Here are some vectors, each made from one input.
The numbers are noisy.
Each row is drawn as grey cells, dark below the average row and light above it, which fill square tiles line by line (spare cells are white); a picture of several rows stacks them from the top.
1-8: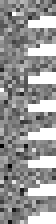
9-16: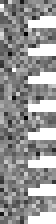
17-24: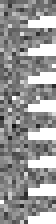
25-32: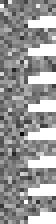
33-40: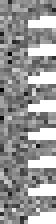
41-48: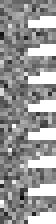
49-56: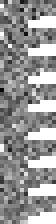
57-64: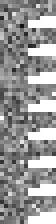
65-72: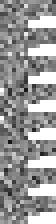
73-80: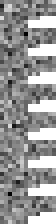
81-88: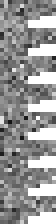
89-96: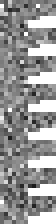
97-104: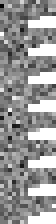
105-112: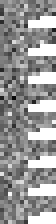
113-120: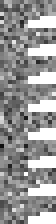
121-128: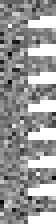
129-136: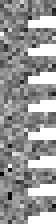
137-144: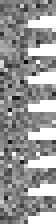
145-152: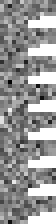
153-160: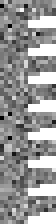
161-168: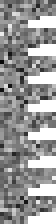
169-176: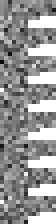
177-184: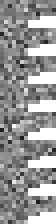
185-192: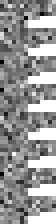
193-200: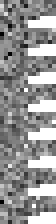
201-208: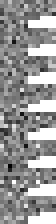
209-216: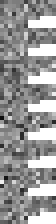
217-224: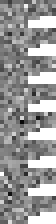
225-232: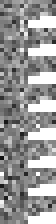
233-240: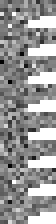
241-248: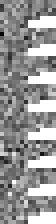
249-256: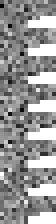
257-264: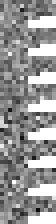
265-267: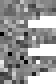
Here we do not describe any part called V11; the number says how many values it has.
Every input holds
a value of V11, together with either one of 4 labels, or four true/false values.
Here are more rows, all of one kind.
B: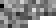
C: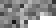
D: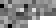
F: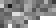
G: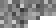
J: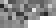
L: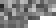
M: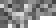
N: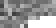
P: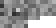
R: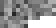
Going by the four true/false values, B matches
D, J, N and P.
